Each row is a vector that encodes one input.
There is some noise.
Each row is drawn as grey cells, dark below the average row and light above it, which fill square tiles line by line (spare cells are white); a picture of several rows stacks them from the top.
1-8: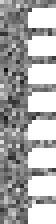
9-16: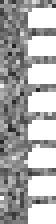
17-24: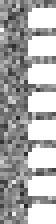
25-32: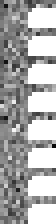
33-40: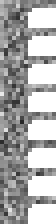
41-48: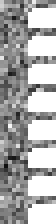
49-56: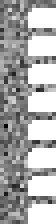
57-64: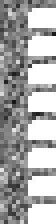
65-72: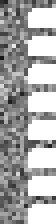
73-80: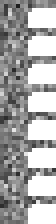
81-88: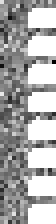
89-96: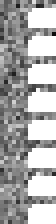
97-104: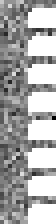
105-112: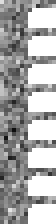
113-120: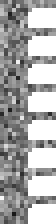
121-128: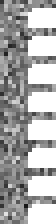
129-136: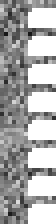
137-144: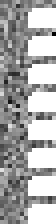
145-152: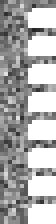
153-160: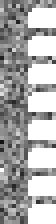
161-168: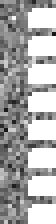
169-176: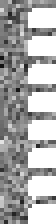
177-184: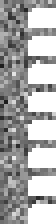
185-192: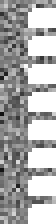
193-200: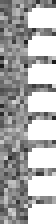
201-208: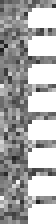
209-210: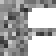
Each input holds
a point on a 6-point line, together with either one of 6 labels and a node of each of two 8-node trees, or a point on a 6-point line.
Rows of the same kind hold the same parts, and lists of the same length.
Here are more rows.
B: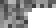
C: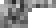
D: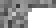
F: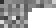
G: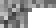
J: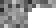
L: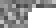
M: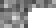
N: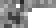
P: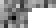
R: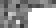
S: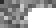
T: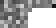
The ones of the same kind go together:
B, D, F, J, L, M, R, S, T
C, G, N, P

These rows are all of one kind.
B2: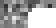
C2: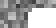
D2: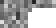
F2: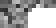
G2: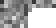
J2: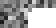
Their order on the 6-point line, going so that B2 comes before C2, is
B2, F2, G2, D2, C2, J2.
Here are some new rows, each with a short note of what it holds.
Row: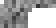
a point on each of two 6-point lines
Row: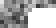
a point on each of two 6-point lines
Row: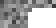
one of 6 labels, a point on a 6-point line and a node of each of two 8-node trees
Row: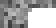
one of 6 labels, a point on a 6-point line and a node of each of two 8-node trees
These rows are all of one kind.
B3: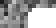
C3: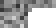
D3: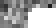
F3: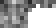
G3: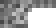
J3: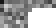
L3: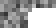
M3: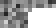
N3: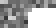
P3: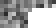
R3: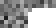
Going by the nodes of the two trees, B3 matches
M3 and P3.
